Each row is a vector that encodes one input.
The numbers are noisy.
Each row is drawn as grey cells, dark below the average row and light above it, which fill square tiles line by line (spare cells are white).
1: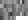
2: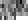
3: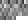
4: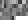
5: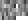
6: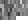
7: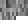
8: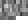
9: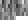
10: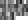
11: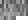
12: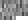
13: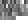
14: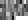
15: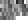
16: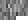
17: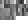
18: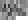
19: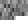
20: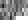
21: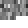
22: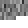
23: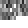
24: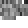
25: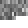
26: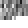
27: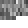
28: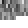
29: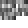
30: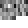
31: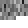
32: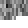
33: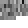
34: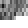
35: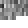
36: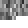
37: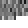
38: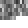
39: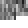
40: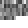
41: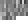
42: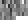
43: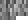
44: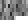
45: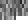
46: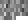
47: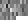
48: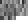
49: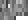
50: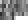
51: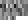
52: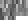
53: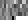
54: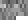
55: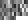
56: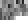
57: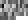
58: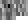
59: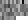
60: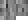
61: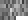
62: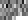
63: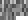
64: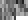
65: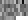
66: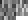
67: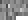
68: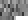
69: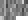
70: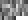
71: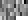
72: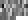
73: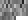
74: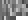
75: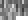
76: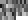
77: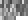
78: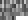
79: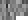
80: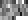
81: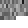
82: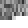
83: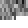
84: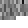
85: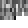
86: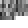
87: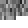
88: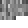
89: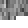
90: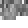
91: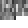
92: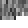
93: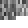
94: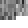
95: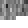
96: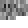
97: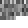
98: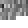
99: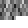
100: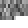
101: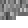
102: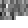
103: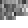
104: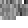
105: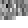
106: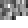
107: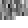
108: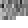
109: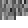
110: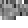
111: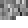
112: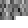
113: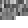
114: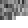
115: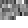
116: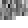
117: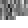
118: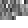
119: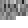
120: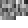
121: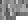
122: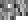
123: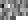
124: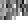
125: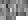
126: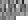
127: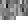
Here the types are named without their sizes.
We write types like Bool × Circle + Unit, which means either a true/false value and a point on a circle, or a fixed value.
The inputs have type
(Label + Line × Line) × Line.
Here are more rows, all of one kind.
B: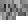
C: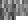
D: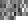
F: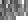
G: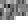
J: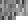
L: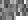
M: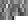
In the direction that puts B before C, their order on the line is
F, D, M, B, G, L, C, J.
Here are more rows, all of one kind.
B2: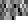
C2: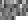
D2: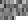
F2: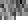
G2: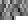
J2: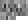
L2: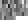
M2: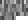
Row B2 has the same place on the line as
F2 and G2.
